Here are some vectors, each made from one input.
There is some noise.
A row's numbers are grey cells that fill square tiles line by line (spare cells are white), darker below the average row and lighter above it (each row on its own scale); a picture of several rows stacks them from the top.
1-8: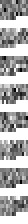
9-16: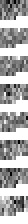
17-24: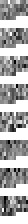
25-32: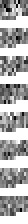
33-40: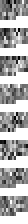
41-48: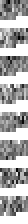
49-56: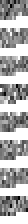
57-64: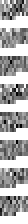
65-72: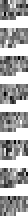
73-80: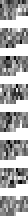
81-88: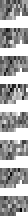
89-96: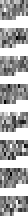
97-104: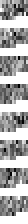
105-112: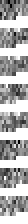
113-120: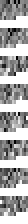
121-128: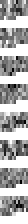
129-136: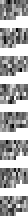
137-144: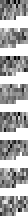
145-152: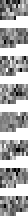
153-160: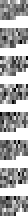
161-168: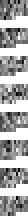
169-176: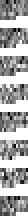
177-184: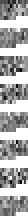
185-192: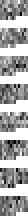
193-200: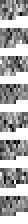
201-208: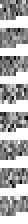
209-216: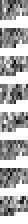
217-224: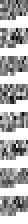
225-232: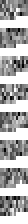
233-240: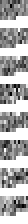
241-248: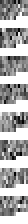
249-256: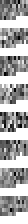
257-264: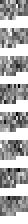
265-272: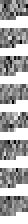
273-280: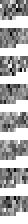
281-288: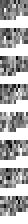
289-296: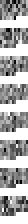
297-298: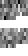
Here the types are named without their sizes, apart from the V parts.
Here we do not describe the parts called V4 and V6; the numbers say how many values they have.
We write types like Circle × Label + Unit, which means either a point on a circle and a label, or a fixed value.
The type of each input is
(Circle + V4) × Line × V6.
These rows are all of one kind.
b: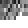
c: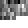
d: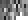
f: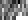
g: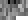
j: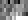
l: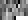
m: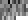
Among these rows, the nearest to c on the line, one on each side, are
f and l.
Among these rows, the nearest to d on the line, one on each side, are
b and f.
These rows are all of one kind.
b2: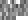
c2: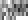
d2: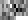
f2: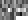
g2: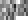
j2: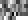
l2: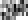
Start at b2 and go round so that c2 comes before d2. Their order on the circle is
b2, l2, c2, d2, j2, f2, g2.
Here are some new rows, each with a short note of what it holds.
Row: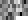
a point on a circle, a point on a line and a value of V6
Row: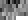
a point on a line, a value of V4 and a value of V6
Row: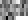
a point on a circle, a point on a line and a value of V6
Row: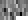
a point on a circle, a point on a line and a value of V6
